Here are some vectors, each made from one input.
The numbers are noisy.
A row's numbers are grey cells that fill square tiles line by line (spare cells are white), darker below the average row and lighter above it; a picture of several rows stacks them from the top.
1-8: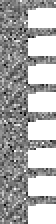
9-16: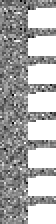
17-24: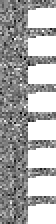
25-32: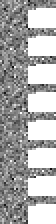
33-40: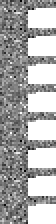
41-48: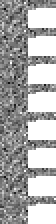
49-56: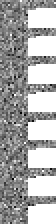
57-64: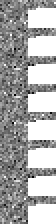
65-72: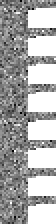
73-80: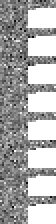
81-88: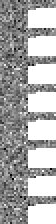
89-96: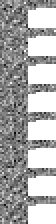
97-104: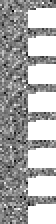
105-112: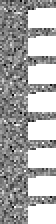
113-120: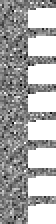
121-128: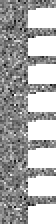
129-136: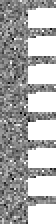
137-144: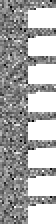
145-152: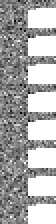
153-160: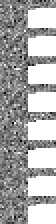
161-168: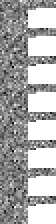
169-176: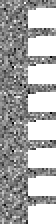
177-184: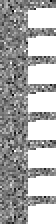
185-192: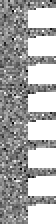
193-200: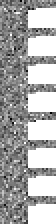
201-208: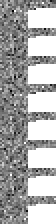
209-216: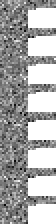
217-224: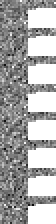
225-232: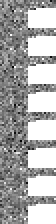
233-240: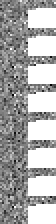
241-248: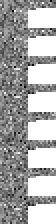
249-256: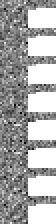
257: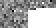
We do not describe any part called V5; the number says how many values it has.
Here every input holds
one of 7 labels, a point on a 7-point line and a value of V5, together with either a fixed value, or three true/false values.
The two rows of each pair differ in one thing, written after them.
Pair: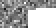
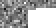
one of the three true/false values
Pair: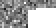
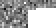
one of the three true/false values
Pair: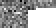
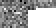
one of the three true/false values
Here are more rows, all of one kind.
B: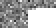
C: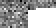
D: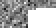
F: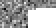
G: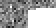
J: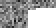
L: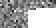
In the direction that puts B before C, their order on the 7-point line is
F, B, C, D, G, J, L.
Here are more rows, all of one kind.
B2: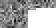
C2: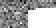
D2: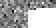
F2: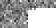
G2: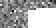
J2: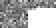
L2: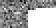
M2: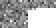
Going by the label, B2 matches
C2 and L2.
